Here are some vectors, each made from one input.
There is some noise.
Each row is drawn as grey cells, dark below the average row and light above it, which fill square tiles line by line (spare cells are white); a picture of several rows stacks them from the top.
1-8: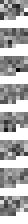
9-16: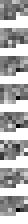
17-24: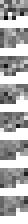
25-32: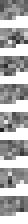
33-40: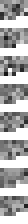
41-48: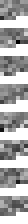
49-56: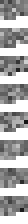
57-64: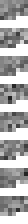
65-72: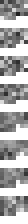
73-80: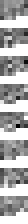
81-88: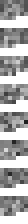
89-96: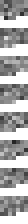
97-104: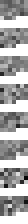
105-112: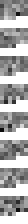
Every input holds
a node of a 9-node tree and three true/false values.
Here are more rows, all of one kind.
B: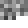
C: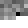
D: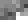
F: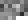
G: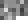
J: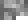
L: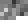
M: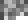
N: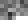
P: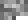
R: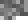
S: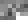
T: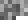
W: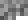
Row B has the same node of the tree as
C, D, N and W.
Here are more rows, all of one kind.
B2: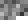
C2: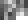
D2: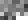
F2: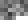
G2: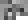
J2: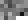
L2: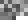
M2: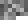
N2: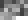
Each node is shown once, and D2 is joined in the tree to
B2.
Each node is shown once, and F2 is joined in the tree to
B2, J2 and M2.
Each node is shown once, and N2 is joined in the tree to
C2.
